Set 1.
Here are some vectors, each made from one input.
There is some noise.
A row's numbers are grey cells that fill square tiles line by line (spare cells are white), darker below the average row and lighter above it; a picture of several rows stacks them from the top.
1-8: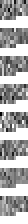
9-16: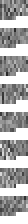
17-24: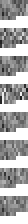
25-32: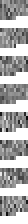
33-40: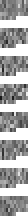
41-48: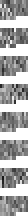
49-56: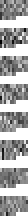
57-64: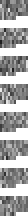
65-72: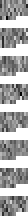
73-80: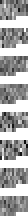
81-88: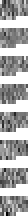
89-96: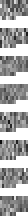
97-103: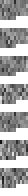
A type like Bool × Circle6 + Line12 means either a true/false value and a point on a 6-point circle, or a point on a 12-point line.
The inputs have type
Bool × Bool × Bool + Label7.
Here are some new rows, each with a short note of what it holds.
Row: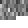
one of 7 labels
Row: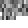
three true/false values
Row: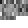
one of 7 labels
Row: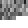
three true/false values
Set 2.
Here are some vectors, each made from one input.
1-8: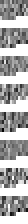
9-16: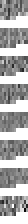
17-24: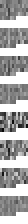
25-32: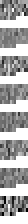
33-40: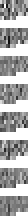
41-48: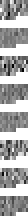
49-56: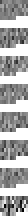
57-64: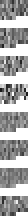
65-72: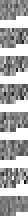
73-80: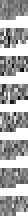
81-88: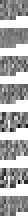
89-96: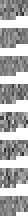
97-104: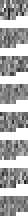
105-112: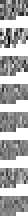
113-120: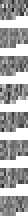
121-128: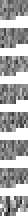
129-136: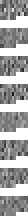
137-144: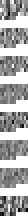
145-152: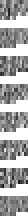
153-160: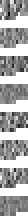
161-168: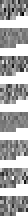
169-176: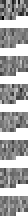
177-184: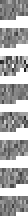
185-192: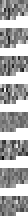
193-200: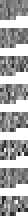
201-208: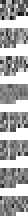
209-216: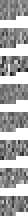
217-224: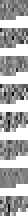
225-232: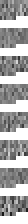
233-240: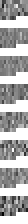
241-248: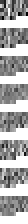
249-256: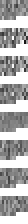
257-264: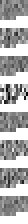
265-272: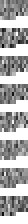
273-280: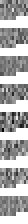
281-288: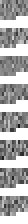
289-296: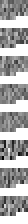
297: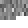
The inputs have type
List2(Line6).
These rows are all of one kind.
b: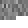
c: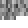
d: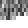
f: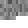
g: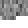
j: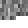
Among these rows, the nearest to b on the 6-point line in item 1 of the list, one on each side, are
c and d.
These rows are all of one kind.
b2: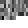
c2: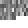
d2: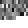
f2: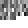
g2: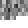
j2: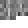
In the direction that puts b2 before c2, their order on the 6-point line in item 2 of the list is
b2, c2, j2, f2, d2, g2.
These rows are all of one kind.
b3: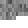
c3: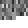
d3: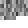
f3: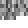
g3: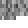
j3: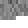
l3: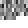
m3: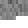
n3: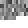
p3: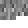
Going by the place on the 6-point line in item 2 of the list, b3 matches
f3 and g3.
